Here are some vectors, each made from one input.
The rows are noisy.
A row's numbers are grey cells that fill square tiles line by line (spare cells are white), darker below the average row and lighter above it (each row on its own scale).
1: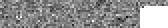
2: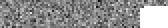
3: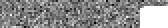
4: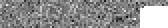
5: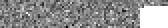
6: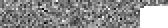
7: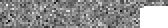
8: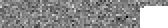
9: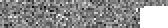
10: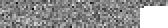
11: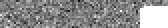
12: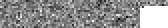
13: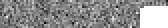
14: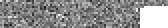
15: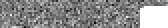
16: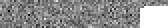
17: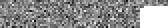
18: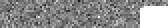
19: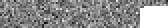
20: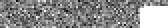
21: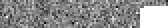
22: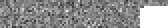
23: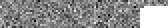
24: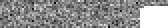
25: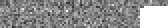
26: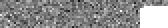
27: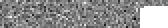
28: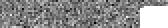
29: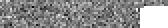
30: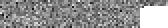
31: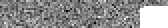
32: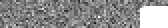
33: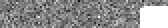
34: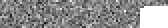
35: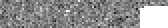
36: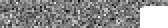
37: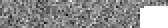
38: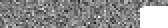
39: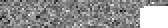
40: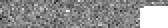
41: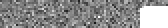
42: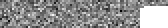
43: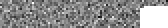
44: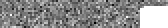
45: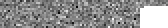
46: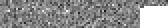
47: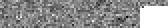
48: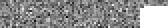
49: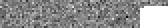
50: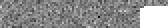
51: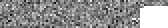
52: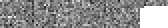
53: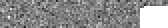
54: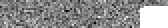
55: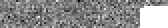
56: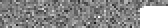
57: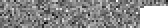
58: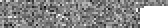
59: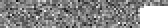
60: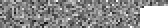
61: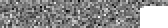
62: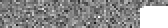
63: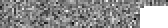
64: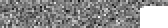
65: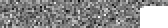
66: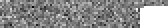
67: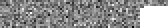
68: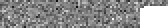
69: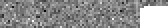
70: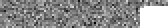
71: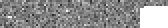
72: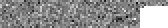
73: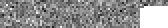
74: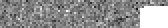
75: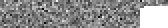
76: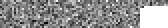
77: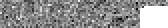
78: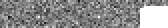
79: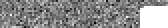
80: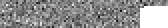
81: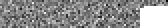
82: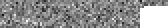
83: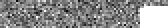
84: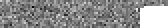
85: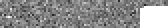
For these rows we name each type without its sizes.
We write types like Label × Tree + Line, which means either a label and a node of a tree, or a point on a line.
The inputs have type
(Bool × Bool × Bool × Bool + Unit) × Circle.
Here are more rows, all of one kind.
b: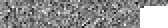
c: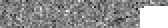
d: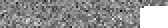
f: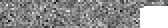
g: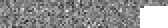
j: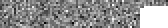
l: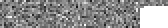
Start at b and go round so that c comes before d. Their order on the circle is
b, g, c, f, d, l, j.
